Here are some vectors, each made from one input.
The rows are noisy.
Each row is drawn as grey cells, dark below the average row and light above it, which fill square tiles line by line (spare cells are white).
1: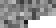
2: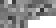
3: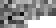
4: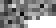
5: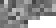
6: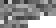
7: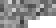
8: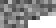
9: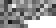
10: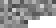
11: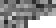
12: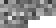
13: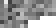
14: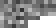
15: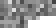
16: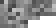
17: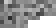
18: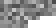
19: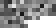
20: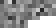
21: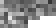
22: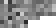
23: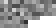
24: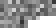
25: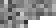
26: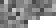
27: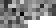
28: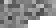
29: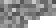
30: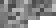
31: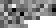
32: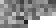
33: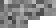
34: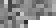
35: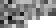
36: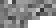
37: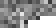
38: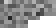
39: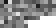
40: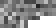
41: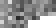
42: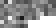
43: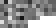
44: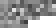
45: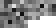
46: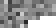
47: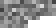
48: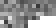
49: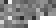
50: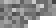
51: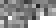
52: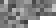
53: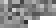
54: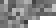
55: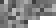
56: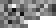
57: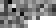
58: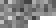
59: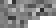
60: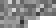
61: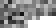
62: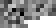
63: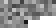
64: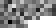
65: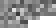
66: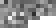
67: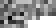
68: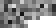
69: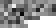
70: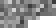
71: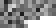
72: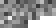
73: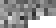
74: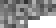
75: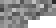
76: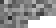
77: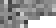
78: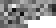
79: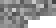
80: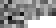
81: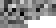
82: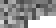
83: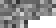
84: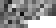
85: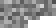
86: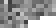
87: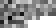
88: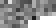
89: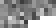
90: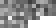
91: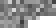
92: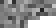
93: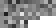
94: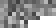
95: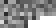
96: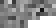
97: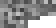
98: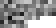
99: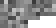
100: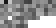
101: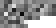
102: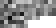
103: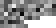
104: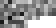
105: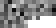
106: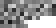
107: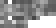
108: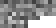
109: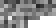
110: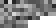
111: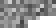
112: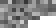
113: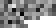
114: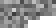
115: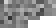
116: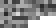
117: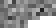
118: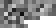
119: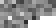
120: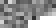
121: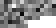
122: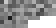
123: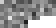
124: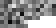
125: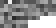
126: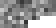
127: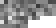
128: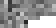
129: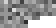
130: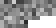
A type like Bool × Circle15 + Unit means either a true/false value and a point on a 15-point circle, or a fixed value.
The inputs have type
(Bool × Bool × Bool + Unit) × (Label6 × Label6 × Label6 + Unit).
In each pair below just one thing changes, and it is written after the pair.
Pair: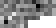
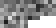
one of the three labels
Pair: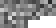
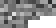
one of the three labels
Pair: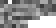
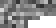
one of the three true/false values
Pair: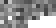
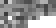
one of the three labels
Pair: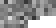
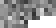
one of the three true/false values
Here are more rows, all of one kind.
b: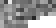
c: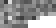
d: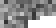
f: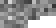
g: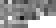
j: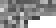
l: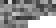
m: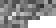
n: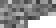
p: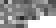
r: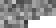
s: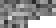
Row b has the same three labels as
c, d, l and n.
